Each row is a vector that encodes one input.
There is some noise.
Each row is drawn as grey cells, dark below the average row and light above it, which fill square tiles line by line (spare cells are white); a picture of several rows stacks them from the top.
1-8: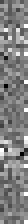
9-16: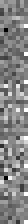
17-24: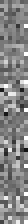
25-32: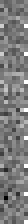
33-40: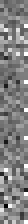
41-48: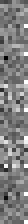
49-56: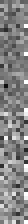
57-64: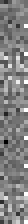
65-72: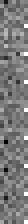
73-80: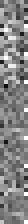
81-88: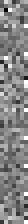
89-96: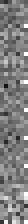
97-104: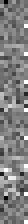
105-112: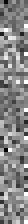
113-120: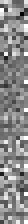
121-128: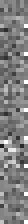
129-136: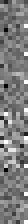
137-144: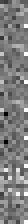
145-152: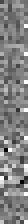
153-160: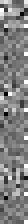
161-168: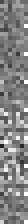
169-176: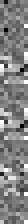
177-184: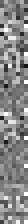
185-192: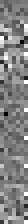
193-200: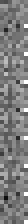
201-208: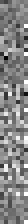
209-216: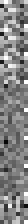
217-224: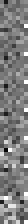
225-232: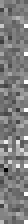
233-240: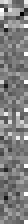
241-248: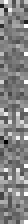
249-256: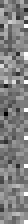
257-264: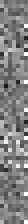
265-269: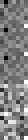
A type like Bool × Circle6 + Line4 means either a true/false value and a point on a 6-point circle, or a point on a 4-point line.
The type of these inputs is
Bool × (Line7 + Line11) + Label10.
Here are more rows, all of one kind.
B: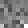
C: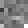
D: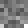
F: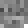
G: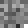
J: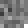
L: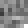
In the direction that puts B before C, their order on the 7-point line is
J, B, D, G, C, F, L.
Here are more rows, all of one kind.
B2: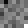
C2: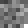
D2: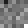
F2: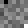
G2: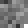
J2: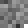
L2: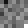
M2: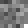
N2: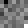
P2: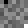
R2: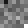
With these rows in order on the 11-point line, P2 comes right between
F2 and N2.
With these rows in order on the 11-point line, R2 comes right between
G2 and J2.
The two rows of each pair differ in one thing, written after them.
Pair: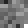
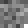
the place on the 11-point line
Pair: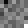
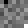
the place on the 11-point line
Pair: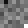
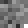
the true/false value
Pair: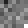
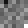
the place on the 11-point line
